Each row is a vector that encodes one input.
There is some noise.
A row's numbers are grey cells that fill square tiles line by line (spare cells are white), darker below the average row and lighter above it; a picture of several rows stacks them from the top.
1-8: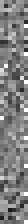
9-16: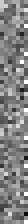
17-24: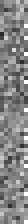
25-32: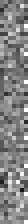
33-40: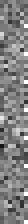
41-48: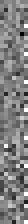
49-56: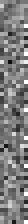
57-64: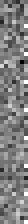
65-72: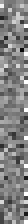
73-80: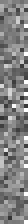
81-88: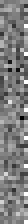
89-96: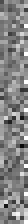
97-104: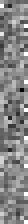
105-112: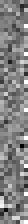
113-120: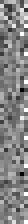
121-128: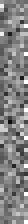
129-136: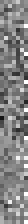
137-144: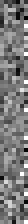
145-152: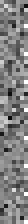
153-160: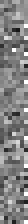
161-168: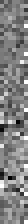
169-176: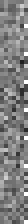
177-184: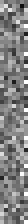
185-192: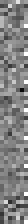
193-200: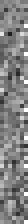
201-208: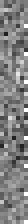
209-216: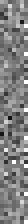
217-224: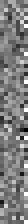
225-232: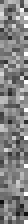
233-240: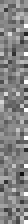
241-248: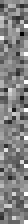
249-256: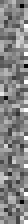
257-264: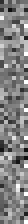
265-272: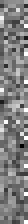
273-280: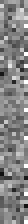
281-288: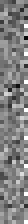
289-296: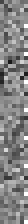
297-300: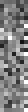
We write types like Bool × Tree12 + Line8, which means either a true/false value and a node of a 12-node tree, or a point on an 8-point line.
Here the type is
Bool × Tree12 + Tree19 + Unit.
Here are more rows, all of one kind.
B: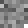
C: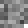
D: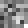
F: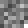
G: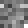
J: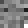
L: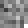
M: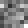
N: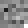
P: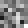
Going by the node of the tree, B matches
C, G, J and P.
